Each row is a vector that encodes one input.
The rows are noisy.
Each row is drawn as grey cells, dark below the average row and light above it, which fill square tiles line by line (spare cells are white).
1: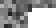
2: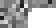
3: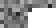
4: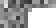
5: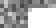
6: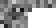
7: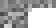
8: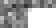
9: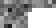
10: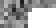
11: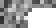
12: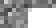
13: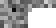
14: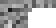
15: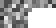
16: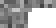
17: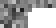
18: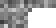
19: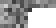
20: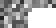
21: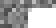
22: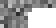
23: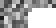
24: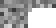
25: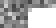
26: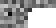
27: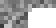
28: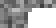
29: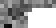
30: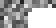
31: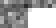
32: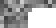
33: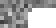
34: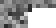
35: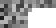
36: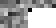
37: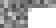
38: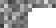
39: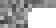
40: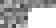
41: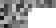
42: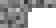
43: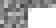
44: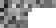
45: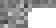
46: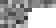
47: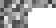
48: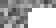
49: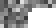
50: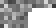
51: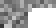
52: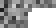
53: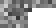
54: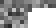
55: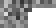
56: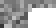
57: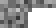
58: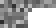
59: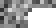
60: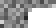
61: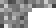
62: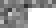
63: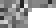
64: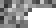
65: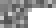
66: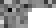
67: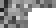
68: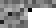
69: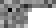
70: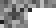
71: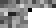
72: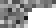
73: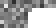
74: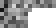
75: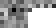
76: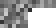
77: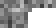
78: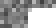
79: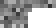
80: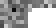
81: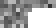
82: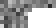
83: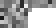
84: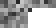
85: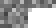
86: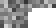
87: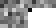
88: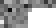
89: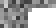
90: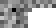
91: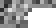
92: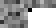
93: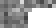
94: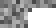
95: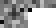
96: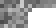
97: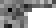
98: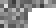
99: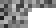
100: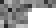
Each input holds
a point on a 5-point circle, together with a list of up to two points on a 6-point circle.
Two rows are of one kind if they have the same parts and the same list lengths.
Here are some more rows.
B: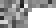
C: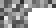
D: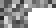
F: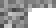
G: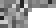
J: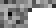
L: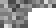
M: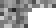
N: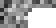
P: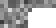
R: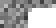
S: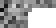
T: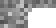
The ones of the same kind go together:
B, C, D, G, N, S
F, L, P, R, T
J, M

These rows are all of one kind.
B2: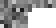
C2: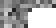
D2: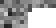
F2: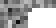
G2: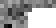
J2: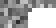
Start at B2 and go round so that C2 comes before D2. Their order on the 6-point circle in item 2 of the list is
B2, G2, F2, J2, C2, D2.
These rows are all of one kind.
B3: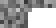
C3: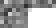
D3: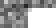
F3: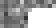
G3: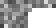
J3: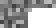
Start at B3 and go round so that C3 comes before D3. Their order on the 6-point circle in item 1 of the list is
B3, G3, F3, C3, D3, J3.
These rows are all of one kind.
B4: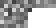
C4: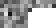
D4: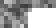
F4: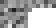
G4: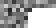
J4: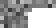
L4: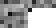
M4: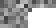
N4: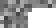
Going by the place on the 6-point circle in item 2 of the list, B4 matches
C4, M4 and N4.
